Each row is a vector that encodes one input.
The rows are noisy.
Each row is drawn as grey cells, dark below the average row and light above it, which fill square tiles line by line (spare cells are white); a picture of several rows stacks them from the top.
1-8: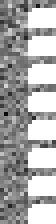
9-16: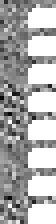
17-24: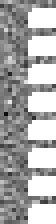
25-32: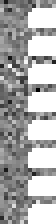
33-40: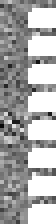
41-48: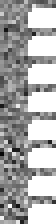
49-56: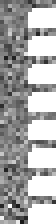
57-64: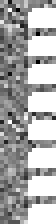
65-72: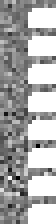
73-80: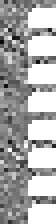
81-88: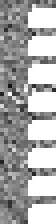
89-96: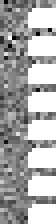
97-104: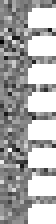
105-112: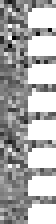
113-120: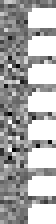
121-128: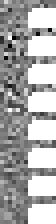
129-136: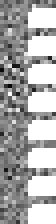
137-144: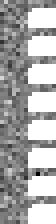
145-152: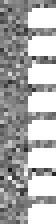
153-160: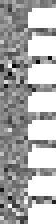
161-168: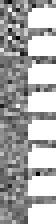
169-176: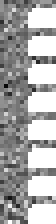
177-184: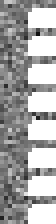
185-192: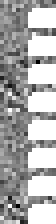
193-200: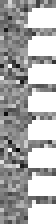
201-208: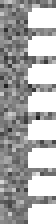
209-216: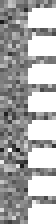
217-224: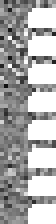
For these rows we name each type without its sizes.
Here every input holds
a node of a tree, together with either a fixed value, or a node of a tree and four true/false values.
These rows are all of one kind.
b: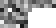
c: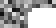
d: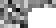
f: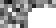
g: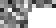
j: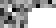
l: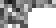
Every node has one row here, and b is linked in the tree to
d and g.
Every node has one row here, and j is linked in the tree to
c.
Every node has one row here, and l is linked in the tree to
f.
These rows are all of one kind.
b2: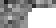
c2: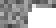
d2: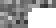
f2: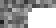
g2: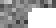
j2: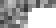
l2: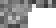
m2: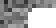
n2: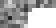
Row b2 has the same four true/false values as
d2, f2 and g2.
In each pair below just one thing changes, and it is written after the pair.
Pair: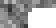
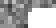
the node of one of the two trees
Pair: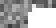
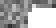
one of the four true/false values
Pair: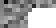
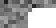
the node of one of the two trees
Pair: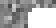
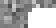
one of the four true/false values
